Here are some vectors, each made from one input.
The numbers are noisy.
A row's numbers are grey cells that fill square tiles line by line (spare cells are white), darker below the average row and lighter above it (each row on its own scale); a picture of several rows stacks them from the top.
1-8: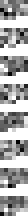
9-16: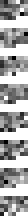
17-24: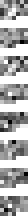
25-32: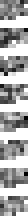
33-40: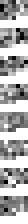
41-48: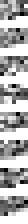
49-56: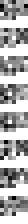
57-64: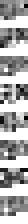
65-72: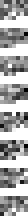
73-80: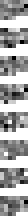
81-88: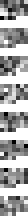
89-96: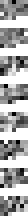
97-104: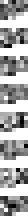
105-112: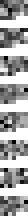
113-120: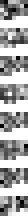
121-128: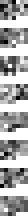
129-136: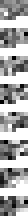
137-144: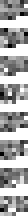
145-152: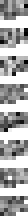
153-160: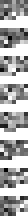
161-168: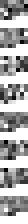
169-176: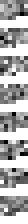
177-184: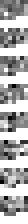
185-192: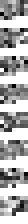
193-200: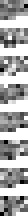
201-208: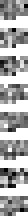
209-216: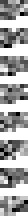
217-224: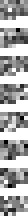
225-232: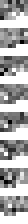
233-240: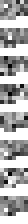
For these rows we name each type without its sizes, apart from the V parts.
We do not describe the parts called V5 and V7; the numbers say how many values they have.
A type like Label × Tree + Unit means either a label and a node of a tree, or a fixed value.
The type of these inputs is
(Tree × Tree + V7) × V5.
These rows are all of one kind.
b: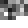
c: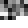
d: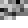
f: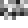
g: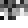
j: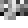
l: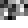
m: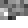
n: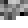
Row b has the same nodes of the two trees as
f and j.
